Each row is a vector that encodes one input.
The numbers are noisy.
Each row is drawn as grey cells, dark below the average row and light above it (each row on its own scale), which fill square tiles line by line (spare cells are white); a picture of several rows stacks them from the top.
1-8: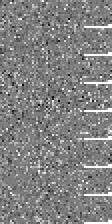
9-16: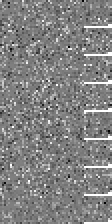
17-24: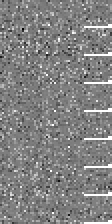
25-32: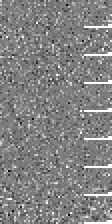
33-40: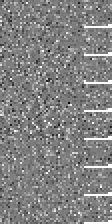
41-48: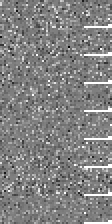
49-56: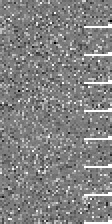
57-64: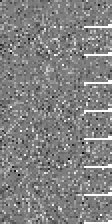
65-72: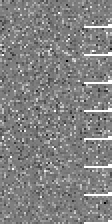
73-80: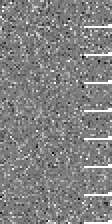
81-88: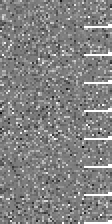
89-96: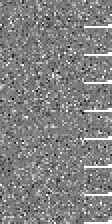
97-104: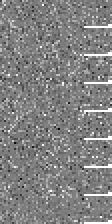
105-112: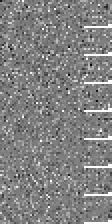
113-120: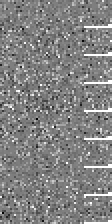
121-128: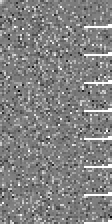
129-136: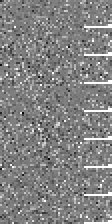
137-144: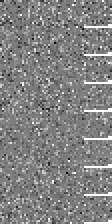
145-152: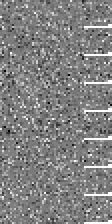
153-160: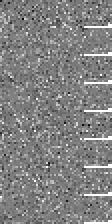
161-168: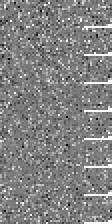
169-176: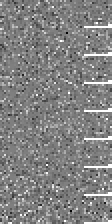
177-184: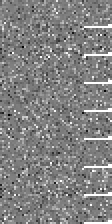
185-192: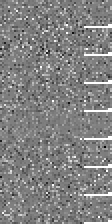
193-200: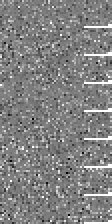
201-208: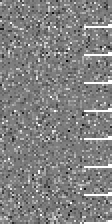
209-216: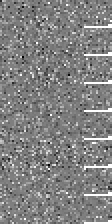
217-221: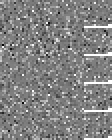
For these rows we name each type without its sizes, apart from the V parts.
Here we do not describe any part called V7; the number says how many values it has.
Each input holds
a point on a line and a node of a tree, together with either a point on a line, or four true/false values and a value of V7.
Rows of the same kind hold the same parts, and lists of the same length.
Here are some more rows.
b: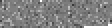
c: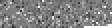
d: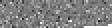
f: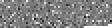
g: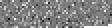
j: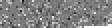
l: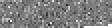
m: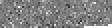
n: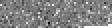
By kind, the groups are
b, f, g, l, m
c, d, j, n

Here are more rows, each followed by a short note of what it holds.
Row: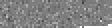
a point on each of two lines and a node of a tree
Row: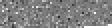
a point on each of two lines and a node of a tree
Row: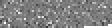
a point on a line, a node of a tree, four true/false values and a value of V7
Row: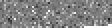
a point on a line, a node of a tree, four true/false values and a value of V7
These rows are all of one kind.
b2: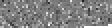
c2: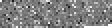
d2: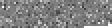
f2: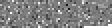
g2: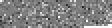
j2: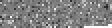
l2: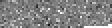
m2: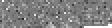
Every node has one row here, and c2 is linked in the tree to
b2 and d2.
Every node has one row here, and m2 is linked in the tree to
j2.
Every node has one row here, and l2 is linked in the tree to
d2 and f2.
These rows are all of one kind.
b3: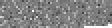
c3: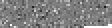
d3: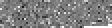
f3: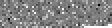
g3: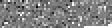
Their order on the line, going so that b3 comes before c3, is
b3, d3, g3, c3, f3.
